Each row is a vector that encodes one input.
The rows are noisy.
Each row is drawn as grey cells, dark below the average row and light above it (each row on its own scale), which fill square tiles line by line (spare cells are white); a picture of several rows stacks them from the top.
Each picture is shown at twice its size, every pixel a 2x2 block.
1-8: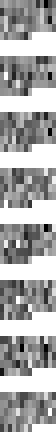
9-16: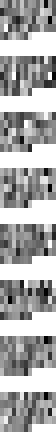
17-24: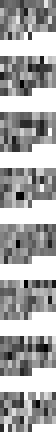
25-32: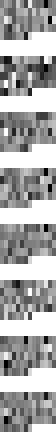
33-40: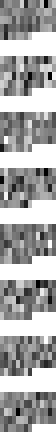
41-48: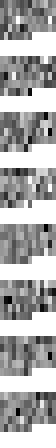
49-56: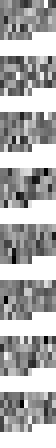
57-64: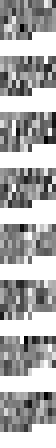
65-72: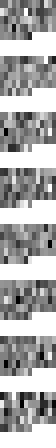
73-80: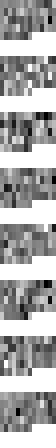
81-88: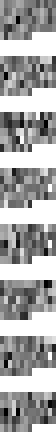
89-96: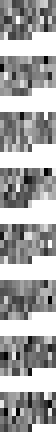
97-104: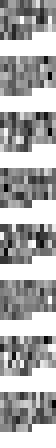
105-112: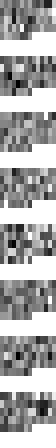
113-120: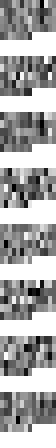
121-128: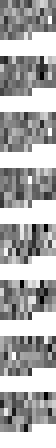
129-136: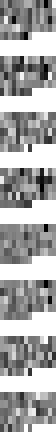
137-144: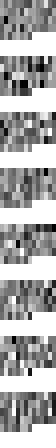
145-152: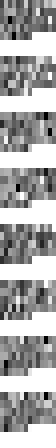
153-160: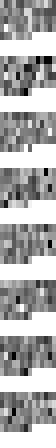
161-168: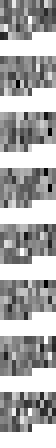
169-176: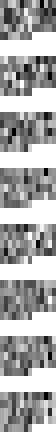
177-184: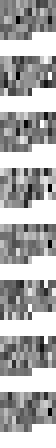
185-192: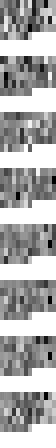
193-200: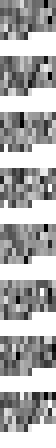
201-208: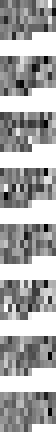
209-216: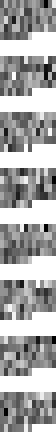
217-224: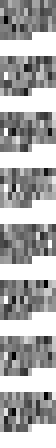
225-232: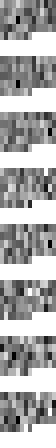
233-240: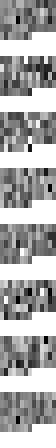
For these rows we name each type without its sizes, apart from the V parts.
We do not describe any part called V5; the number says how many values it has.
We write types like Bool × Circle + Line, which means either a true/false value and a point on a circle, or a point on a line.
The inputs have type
(Bool × Bool × Bool + Unit) × Label × V5.
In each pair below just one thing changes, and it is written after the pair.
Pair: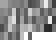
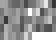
the value of V5
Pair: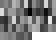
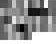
the value of V5
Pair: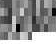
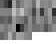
the label
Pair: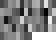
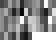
the label
